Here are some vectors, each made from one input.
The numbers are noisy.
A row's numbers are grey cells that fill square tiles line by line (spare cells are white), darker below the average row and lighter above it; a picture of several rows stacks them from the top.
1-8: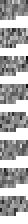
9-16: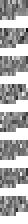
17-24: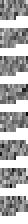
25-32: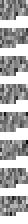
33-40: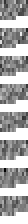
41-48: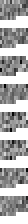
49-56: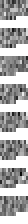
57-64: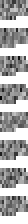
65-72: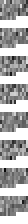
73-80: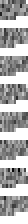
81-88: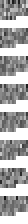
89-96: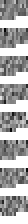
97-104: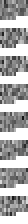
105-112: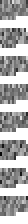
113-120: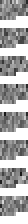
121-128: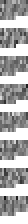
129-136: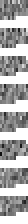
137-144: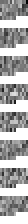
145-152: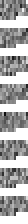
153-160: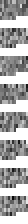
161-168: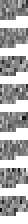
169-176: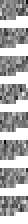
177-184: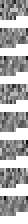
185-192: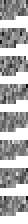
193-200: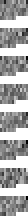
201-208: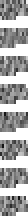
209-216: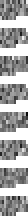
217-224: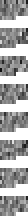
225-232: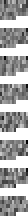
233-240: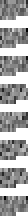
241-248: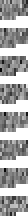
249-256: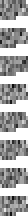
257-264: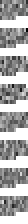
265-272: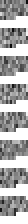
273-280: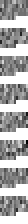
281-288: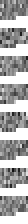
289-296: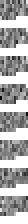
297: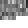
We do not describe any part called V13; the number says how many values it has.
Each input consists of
either a point on a 7-point line, a true/false value and a value of V13, or a point on an 8-point line.
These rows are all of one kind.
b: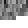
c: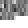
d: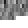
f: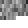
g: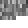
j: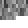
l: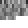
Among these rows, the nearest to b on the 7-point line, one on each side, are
d and j.
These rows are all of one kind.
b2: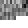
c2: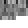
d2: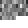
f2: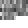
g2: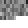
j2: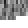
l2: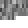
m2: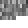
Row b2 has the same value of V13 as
j2 and m2.
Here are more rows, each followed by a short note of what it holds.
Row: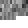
a point on a 7-point line, a true/false value and a value of V13
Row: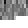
a point on a 7-point line, a true/false value and a value of V13
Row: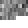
a point on a 7-point line, a true/false value and a value of V13
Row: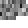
a point on an 8-point line
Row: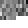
a point on a 7-point line, a true/false value and a value of V13
